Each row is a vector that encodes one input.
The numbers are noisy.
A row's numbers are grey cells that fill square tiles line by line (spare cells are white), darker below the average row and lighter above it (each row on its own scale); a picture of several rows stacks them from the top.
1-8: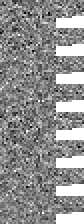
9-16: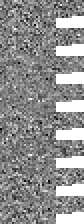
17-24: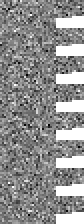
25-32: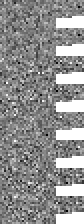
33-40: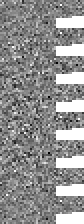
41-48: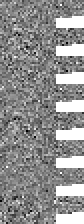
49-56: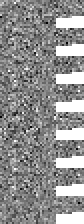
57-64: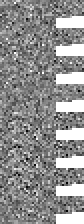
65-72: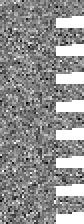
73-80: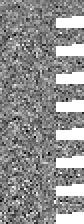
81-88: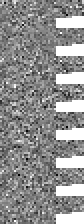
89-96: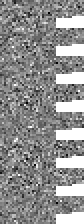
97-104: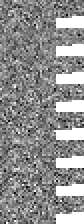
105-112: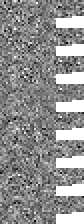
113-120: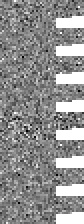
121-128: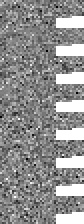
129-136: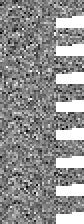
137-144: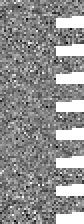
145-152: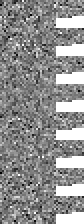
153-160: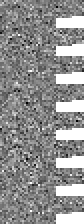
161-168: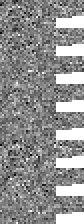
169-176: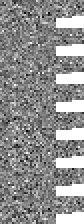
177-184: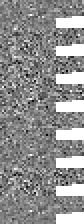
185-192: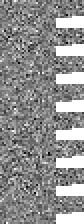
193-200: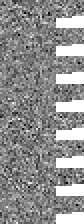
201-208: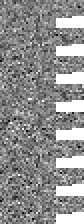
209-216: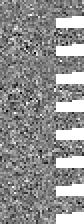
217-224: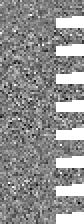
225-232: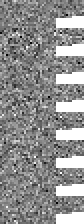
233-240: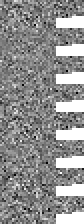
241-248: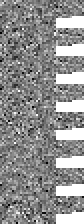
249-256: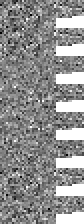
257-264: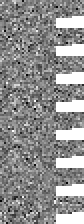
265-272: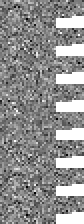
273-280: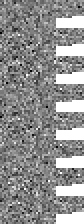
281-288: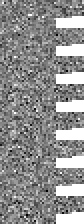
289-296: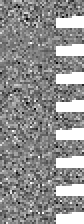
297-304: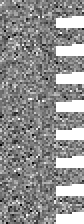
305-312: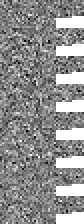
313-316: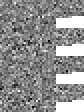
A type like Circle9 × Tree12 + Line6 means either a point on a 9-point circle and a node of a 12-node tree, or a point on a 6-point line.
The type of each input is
Bool × Bool × Bool + Tree8 × Tree8 × (Tree8 + Unit).
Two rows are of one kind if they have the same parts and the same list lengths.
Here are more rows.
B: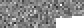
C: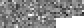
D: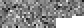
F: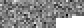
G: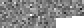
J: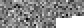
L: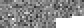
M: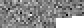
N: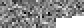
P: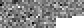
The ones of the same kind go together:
B, C, G
D, F, J, L, M
N, P

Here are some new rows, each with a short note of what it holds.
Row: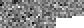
three true/false values
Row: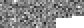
a node of each of two 8-node trees
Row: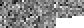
three true/false values
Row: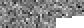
three true/false values
